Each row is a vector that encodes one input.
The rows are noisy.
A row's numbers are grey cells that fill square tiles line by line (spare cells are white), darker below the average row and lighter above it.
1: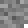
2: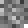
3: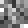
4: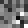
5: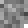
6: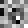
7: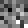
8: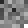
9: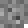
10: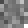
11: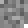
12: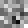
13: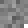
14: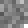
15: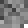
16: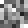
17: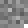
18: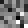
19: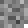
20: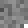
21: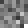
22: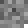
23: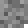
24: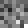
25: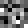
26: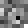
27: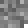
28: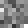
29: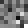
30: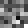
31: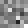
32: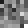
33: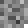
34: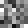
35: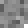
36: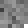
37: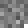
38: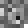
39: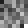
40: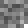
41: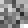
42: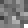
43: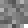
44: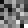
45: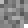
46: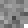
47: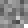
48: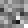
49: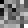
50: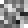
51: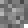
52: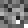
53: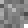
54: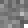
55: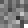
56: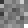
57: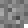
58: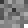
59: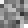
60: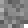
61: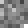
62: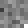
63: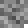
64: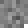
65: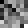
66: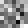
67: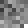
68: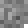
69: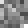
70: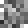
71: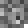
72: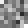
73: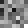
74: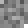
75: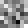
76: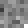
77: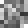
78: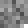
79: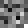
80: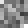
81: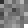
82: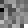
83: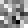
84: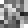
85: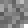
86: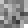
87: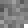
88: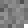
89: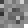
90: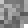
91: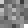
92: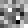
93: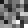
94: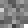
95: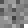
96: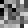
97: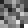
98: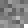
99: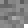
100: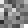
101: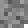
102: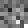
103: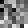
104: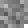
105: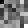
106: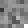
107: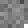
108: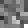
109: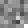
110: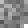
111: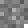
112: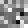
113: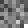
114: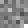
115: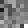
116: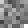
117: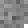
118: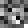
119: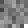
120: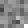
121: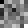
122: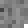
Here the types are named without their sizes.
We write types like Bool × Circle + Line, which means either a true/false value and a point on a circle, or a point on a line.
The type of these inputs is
Circle + Unit.
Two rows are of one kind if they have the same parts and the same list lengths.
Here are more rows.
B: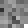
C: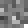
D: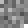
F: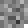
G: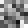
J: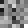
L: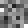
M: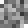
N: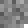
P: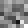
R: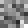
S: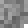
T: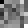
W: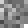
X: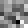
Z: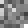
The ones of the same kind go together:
B, C, D, F, J, M, N, S, T, W, Z
G, L, P, R, X

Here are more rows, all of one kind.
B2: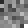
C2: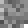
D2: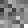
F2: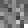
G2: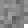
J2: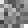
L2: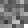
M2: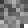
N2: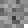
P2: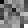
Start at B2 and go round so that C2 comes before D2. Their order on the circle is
B2, J2, C2, L2, P2, D2, M2, F2, G2, N2.
